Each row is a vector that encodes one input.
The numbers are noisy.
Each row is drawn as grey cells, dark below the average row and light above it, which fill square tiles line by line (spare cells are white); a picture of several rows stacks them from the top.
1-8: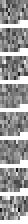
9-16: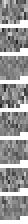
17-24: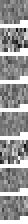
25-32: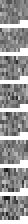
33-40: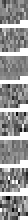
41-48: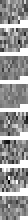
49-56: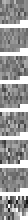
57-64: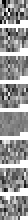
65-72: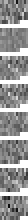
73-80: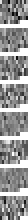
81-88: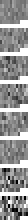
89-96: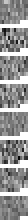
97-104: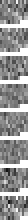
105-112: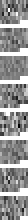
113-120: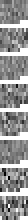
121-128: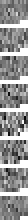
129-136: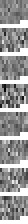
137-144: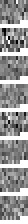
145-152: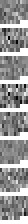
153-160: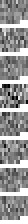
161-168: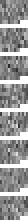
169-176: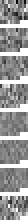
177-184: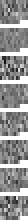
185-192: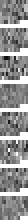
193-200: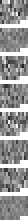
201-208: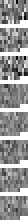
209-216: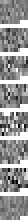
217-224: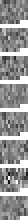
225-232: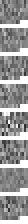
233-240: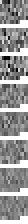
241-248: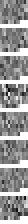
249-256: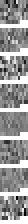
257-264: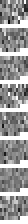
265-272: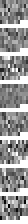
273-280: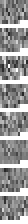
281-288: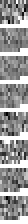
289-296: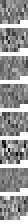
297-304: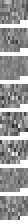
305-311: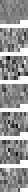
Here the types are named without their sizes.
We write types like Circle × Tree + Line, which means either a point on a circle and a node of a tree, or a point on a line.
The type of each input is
List(Circle).
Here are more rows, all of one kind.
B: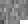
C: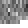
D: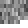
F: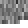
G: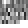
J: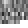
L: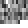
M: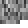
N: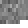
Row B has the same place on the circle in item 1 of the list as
F and N.
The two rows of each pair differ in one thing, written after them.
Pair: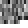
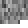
the place on the circle in item 1 of the list
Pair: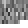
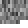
the place on the circle in item 1 of the list
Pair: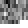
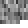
the place on the circle in item 1 of the list
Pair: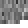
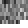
the place on the circle in item 2 of the list
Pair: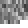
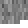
the place on the circle in item 2 of the list
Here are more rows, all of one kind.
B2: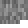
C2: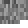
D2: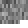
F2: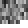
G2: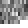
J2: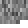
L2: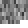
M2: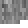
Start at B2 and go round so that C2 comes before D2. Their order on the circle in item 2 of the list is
B2, F2, M2, J2, L2, C2, G2, D2.
